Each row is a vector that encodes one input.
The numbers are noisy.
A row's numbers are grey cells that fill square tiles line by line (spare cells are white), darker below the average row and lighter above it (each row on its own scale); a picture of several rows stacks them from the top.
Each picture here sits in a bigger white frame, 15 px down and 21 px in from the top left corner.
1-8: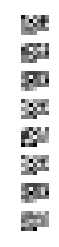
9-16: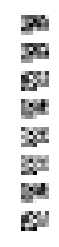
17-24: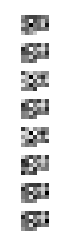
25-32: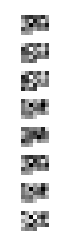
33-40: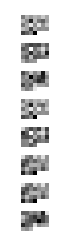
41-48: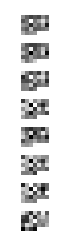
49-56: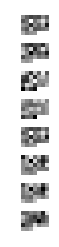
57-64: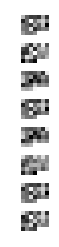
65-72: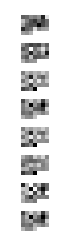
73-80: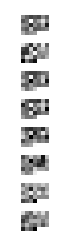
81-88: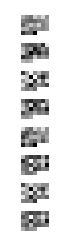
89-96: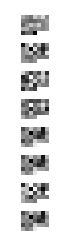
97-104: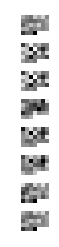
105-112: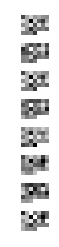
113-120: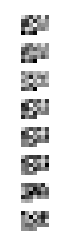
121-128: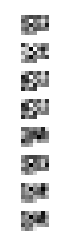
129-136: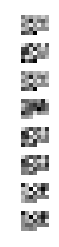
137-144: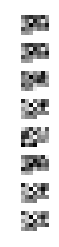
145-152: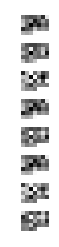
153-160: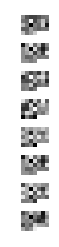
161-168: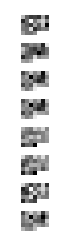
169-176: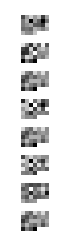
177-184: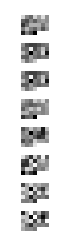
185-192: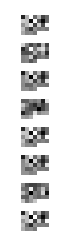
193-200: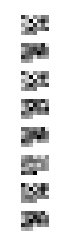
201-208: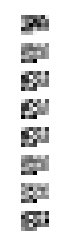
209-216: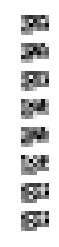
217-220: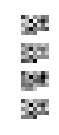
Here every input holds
a point on an 18-point circle.
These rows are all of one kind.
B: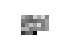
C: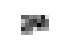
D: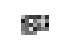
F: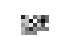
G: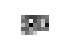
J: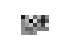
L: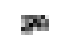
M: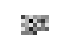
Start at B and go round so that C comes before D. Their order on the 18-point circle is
B, M, F, J, C, L, G, D.
